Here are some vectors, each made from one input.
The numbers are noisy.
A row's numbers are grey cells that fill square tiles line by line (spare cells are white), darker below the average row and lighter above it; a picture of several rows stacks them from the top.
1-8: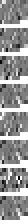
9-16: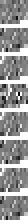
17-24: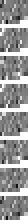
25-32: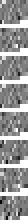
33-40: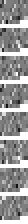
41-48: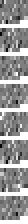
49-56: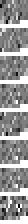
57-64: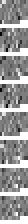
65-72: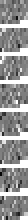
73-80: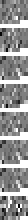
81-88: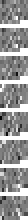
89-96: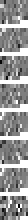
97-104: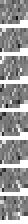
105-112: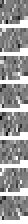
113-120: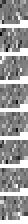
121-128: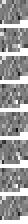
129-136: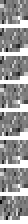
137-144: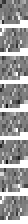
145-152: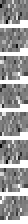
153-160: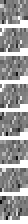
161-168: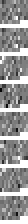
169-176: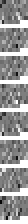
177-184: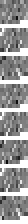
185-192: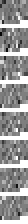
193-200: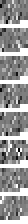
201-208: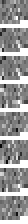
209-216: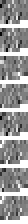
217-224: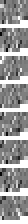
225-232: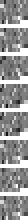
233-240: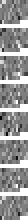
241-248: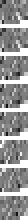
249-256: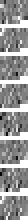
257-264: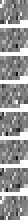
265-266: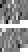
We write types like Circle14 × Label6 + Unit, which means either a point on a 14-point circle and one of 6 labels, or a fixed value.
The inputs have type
Bool × Bool × Bool + Unit.
